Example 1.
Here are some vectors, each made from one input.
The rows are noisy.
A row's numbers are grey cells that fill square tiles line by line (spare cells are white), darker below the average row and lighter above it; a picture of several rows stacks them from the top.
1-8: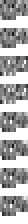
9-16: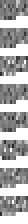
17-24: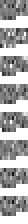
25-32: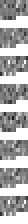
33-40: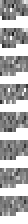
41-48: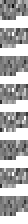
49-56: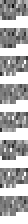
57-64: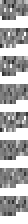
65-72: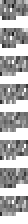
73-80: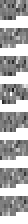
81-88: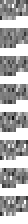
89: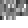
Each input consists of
a point on an 11-point line.
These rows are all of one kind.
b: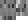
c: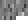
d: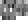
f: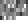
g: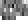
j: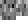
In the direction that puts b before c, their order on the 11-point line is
g, d, j, b, c, f.
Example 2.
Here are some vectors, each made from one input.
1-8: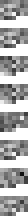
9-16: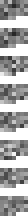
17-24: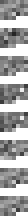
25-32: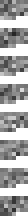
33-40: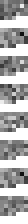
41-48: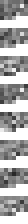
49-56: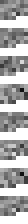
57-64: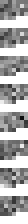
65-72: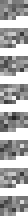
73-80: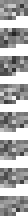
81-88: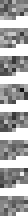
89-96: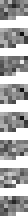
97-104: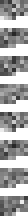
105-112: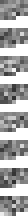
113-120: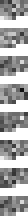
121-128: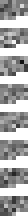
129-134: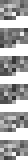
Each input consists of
a point on an 11-point line.
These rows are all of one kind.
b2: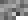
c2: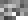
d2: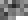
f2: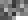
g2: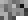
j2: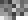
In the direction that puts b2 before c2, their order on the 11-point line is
j2, f2, d2, b2, c2, g2.
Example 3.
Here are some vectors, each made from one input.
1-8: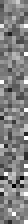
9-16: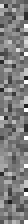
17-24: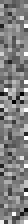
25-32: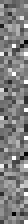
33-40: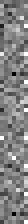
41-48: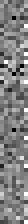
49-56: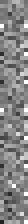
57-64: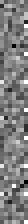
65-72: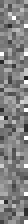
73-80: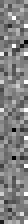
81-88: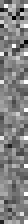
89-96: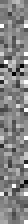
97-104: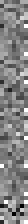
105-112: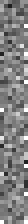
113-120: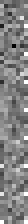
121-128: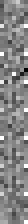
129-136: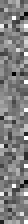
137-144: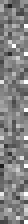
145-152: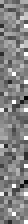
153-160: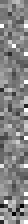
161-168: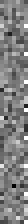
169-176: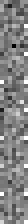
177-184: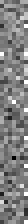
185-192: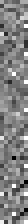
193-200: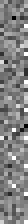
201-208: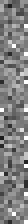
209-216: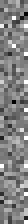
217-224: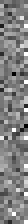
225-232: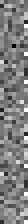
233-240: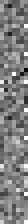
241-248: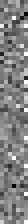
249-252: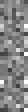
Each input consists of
either a fixed value, or a node of a 13-node tree.
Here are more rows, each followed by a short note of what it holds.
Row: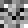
a fixed value
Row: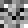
a fixed value
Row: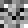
a fixed value
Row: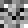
a fixed value
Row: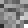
a node of a 13-node tree
